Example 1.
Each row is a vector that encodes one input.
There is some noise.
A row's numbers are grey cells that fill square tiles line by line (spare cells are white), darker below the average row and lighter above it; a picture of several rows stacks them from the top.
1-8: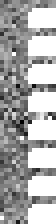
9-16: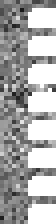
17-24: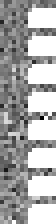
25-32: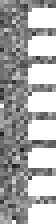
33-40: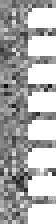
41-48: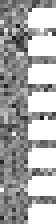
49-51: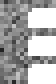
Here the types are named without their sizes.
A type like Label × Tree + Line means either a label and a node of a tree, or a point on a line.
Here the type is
List(Line).
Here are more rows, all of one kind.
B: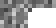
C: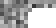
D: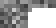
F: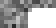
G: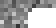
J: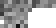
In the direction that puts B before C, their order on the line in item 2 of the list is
F, J, G, B, D, C.
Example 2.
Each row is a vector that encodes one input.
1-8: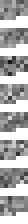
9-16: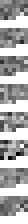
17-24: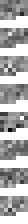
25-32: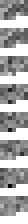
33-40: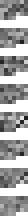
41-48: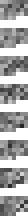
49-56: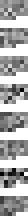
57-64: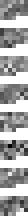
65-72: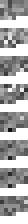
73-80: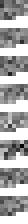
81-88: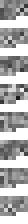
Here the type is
Bool × Label8.
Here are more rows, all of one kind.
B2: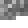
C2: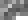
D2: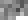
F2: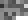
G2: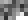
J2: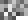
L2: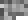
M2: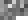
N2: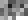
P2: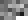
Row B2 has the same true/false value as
F2, J2, M2 and N2.
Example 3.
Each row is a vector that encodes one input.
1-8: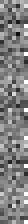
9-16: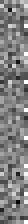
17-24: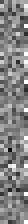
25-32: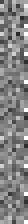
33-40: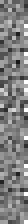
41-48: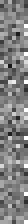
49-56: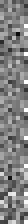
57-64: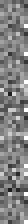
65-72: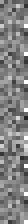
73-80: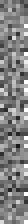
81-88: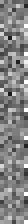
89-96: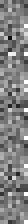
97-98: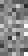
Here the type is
Line6 + Line9.
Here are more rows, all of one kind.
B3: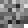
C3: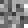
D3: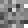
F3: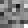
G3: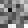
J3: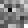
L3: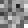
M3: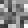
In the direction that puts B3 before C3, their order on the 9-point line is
F3, D3, B3, J3, G3, M3, C3, L3.
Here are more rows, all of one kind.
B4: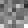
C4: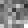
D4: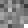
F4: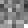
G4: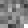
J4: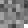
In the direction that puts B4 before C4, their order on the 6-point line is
G4, D4, J4, F4, B4, C4.
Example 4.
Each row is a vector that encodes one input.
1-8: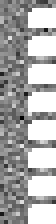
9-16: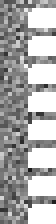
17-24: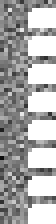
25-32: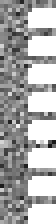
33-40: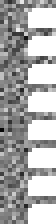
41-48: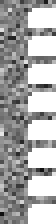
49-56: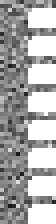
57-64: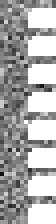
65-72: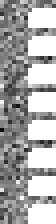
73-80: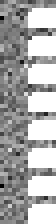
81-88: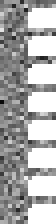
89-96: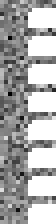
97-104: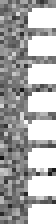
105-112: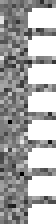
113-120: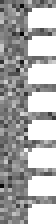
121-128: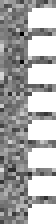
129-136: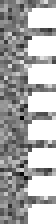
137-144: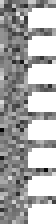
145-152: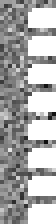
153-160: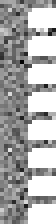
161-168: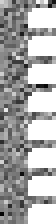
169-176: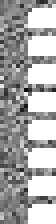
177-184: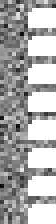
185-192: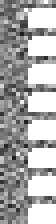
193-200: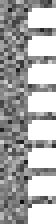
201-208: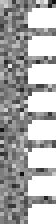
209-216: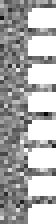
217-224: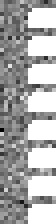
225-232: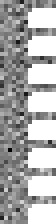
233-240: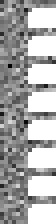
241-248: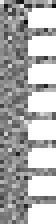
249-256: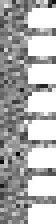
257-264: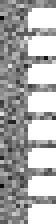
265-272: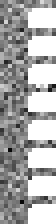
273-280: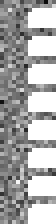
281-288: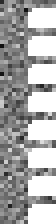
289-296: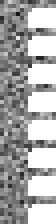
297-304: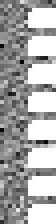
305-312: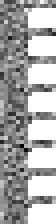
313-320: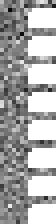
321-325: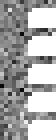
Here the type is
List2(Circle10).
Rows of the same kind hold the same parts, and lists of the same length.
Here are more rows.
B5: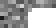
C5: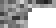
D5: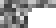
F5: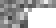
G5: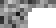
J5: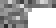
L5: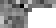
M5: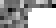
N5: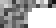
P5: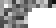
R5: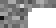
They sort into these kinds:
B5, G5, J5, R5
C5, D5, F5, L5, M5
N5, P5

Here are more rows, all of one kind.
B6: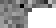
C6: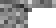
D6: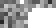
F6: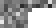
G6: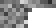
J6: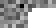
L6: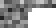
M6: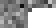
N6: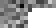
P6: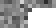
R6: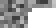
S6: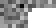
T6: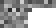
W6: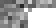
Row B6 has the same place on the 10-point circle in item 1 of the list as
F6, M6 and P6.
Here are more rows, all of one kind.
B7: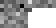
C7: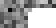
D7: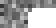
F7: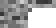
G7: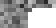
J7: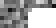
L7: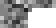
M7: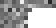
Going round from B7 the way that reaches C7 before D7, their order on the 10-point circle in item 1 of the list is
B7, M7, J7, C7, D7, F7, G7, L7.
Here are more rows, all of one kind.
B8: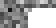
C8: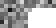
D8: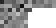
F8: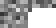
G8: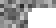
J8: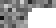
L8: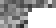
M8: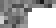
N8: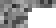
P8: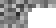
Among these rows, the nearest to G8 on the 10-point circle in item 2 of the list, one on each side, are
D8 and P8.
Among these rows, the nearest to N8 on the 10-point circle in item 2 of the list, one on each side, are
F8 and J8.
